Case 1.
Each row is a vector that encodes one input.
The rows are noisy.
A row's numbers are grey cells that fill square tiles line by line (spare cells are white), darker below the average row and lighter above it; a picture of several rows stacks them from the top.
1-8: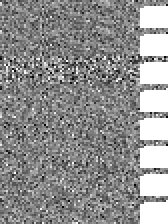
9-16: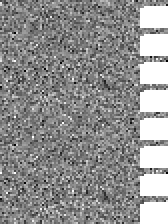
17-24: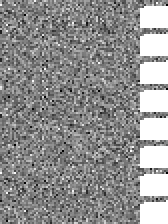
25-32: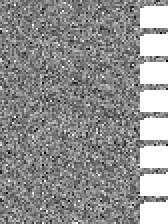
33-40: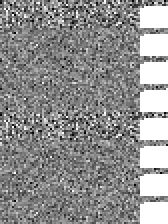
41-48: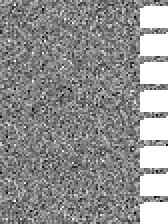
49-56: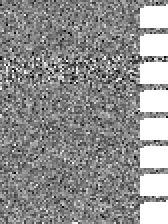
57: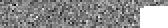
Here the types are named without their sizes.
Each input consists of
a list of points on a circle.
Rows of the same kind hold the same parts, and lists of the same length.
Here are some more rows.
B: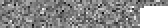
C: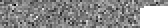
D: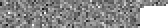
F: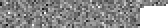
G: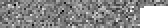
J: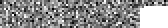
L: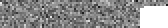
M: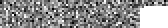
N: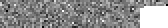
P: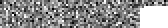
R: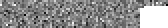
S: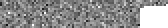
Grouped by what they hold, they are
B, G, R
C, D, F, L, N, S
J, M, P

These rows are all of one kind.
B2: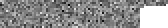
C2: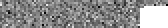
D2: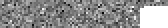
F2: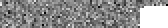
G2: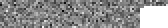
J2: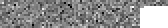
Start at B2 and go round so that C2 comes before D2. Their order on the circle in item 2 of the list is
B2, J2, G2, C2, F2, D2.
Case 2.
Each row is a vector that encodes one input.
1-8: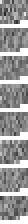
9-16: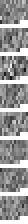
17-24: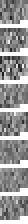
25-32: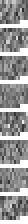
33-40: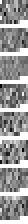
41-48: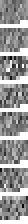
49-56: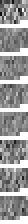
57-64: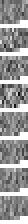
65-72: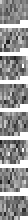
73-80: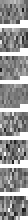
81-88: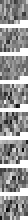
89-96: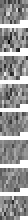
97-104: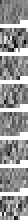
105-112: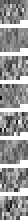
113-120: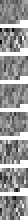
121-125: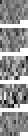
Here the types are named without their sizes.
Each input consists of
a point on a line and a true/false value.
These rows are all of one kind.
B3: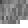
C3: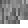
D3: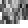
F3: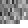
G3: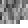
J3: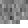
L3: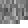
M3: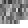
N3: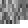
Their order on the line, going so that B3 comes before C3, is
J3, M3, G3, N3, B3, C3, D3, L3, F3.
